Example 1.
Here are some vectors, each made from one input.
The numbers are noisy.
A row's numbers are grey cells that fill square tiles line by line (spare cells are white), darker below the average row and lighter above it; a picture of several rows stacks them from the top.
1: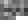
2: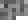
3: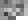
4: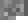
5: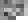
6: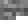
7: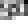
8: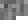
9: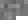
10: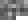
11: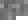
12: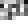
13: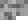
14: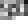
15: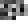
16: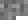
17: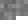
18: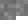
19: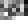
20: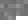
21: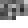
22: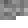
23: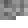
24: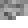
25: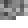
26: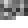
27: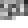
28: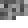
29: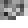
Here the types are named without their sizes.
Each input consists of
a point on a line.
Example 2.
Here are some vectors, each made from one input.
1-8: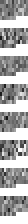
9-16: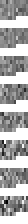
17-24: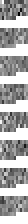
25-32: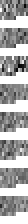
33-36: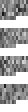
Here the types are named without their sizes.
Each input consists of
a point on a line.
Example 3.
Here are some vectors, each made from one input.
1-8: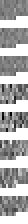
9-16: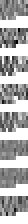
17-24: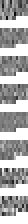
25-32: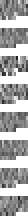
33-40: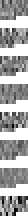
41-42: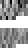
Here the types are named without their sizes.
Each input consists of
either a point on a circle, or a fixed value.
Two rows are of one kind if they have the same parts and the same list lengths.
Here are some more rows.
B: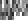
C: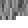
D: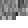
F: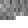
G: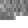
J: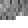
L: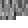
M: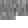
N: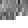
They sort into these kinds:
B, F, G, J, N
C, D, L, M

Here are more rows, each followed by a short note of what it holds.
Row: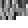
a point on a circle
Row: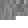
a point on a circle
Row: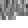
a point on a circle
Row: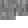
a point on a circle
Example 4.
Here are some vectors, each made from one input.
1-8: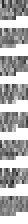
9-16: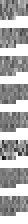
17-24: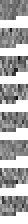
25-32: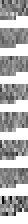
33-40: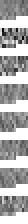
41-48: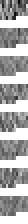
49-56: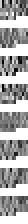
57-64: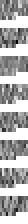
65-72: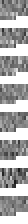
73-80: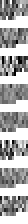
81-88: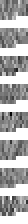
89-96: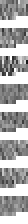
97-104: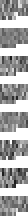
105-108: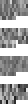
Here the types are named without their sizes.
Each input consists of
a point on a circle.
